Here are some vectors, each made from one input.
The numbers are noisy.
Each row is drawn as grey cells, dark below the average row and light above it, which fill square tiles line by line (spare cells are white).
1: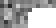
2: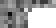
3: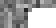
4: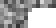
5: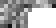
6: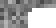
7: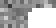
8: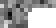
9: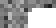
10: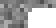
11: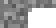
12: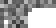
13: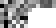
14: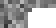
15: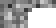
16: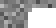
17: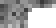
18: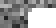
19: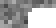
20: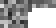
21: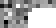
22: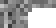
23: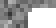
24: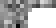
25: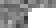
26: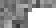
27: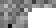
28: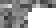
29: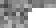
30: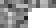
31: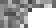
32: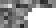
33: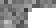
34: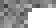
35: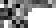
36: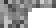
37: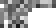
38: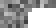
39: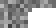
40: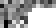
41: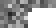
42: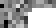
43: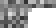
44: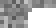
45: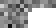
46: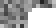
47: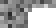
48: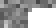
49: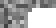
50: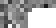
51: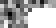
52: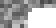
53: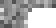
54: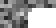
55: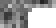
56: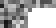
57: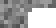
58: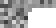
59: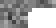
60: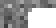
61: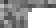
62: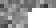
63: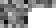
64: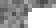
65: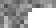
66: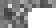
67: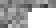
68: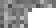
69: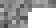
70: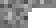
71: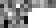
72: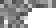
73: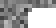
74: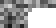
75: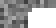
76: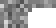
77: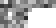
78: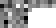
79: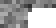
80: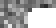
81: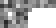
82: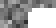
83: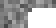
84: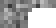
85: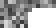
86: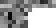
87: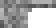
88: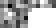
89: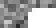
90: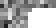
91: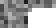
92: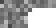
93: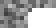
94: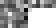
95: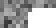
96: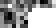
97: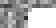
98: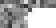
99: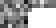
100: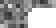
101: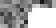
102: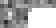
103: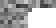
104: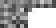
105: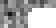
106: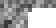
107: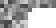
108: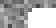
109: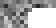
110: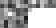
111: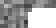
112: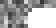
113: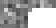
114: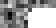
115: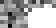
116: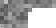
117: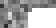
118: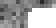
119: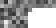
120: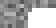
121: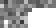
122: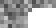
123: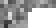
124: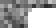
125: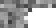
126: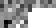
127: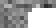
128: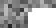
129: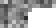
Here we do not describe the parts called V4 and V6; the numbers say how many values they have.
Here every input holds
a true/false value and a value of V4, together with either a node of a 7-node tree, or a value of V6.
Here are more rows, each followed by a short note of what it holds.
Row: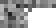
a node of a 7-node tree, a true/false value and a value of V4
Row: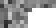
a true/false value, a value of V4 and a value of V6
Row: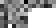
a true/false value, a value of V4 and a value of V6
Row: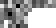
a node of a 7-node tree, a true/false value and a value of V4
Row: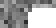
a true/false value, a value of V4 and a value of V6
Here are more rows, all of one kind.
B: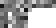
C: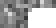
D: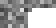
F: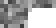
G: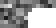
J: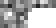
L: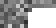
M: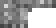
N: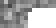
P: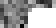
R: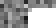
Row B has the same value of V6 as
G and P.
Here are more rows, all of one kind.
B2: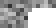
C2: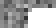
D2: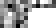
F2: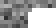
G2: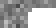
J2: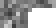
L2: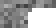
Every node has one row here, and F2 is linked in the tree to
B2, D2 and G2.
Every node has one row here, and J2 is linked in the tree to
D2.
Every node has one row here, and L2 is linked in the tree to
G2.
